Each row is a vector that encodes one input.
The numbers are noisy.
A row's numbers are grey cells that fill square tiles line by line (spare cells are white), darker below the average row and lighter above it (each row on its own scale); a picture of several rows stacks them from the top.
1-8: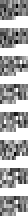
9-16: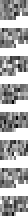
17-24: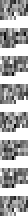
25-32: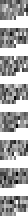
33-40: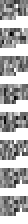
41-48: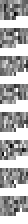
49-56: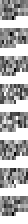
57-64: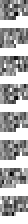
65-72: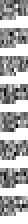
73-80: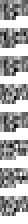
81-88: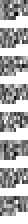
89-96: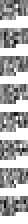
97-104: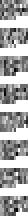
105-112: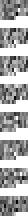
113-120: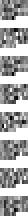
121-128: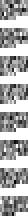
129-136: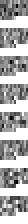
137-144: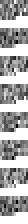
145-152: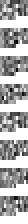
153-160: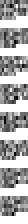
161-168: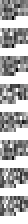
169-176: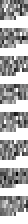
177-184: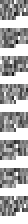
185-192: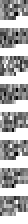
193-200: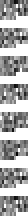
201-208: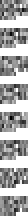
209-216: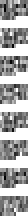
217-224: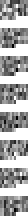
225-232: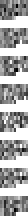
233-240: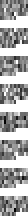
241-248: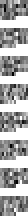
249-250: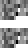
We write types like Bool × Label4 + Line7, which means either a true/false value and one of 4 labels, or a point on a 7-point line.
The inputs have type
Tree10 + Tree16.
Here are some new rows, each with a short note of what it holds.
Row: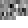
a node of a 16-node tree
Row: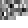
a node of a 16-node tree
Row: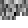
a node of a 10-node tree
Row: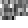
a node of a 10-node tree
